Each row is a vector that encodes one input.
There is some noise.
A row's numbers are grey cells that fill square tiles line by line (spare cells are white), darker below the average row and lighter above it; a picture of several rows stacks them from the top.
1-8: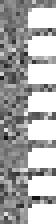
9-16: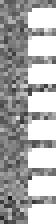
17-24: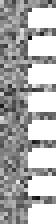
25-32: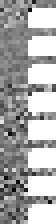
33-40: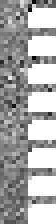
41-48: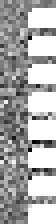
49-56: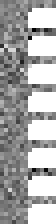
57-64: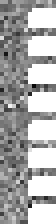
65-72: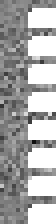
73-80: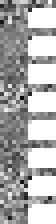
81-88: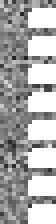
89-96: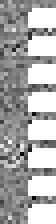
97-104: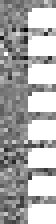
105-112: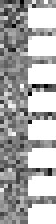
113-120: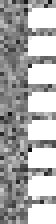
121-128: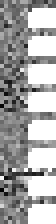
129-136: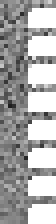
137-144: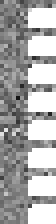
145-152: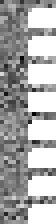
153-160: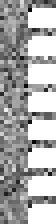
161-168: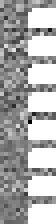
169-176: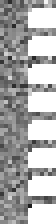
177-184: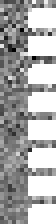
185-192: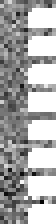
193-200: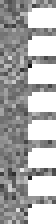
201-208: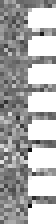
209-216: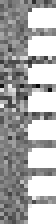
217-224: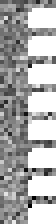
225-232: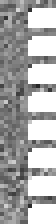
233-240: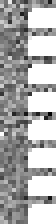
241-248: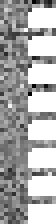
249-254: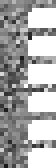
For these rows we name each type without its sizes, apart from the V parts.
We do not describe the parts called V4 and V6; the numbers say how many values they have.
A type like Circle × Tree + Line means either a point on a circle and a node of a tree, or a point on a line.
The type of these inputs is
Bool × Bool × Bool + Line × (Line + V6) × V4.
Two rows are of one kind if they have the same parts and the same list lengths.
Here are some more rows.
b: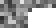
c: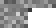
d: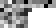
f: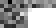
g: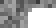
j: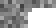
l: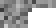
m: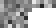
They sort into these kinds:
b, f
c, g, j, l, m
d

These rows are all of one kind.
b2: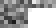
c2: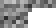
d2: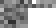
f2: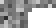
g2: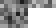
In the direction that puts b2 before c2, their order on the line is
b2, g2, c2, d2, f2.
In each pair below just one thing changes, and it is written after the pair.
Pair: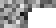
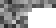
the value of V6
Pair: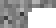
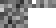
the place on the line
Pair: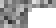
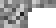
the place on the line
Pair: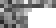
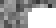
the value of V4
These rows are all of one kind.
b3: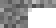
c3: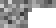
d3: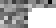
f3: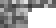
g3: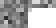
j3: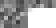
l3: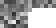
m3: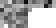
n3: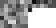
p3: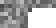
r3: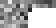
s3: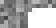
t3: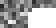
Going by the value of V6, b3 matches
g3, l3 and m3.
